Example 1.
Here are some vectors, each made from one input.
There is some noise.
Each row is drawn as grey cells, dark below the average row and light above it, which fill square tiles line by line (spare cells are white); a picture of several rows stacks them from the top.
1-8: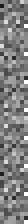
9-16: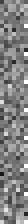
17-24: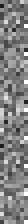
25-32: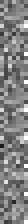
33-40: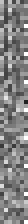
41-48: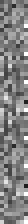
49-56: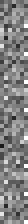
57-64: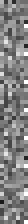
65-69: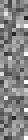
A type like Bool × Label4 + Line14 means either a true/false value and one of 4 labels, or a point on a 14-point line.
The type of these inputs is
Line5 + Line6.
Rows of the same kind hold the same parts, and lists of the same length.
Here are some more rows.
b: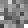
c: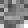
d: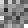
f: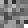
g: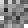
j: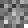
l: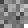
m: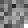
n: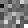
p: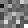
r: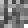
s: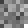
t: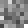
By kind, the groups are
b, d, f, g, l, r, s, t
c, j, m, n, p

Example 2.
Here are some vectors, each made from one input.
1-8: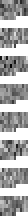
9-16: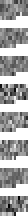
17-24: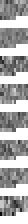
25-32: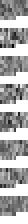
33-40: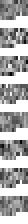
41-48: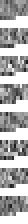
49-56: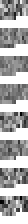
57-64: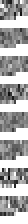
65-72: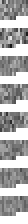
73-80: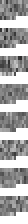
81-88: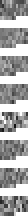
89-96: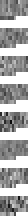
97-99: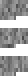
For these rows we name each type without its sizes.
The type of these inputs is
Line × Line + Tree.
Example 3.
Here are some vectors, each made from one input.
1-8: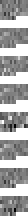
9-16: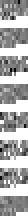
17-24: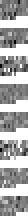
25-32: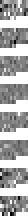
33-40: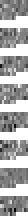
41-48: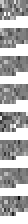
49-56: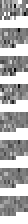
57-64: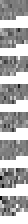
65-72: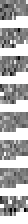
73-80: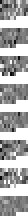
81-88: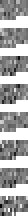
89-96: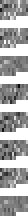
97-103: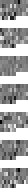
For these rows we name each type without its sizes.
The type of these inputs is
Bool × Line.
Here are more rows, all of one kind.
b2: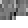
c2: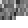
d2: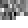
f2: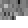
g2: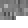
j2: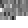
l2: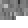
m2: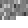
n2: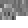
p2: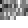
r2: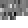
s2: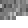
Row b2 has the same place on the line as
g2 and l2.
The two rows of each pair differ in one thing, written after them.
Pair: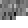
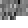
the place on the line
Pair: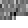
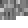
the true/false value
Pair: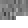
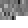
the place on the line
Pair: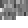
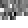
the true/false value
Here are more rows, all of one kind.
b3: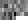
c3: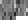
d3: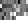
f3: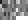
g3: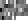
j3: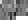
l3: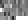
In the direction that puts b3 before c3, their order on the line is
g3, d3, f3, b3, c3, j3, l3.
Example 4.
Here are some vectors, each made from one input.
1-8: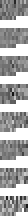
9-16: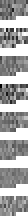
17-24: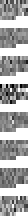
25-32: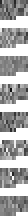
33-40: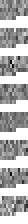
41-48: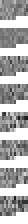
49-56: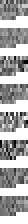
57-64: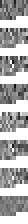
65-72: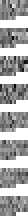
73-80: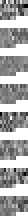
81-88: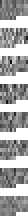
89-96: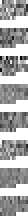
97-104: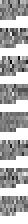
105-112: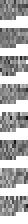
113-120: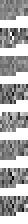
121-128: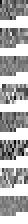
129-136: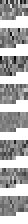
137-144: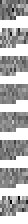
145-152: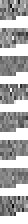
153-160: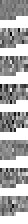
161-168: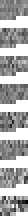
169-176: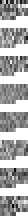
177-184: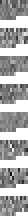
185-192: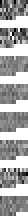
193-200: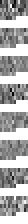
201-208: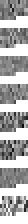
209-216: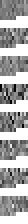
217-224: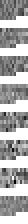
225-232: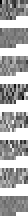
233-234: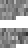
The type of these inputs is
Line3 × Line3 + Line14 × Line18 + Unit.
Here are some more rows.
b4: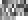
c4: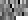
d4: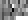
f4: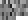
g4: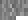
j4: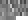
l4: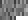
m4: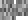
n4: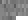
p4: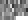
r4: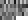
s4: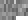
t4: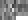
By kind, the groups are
b4
c4, g4, j4, l4, m4, n4, p4, r4, s4, t4
d4, f4

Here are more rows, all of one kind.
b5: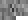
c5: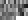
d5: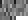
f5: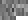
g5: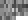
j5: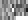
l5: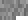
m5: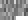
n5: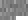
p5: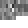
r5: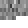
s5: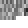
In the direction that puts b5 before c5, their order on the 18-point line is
p5, d5, s5, l5, j5, r5, g5, m5, b5, n5, c5, f5.
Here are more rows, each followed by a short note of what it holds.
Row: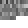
a point on a 14-point line and a point on an 18-point line
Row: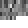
a fixed value
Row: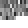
a point on each of two 3-point lines
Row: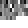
a fixed value
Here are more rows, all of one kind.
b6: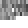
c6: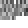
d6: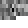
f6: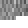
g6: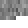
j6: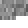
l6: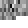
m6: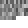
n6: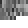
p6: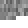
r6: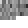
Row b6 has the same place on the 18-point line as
c6 and d6.
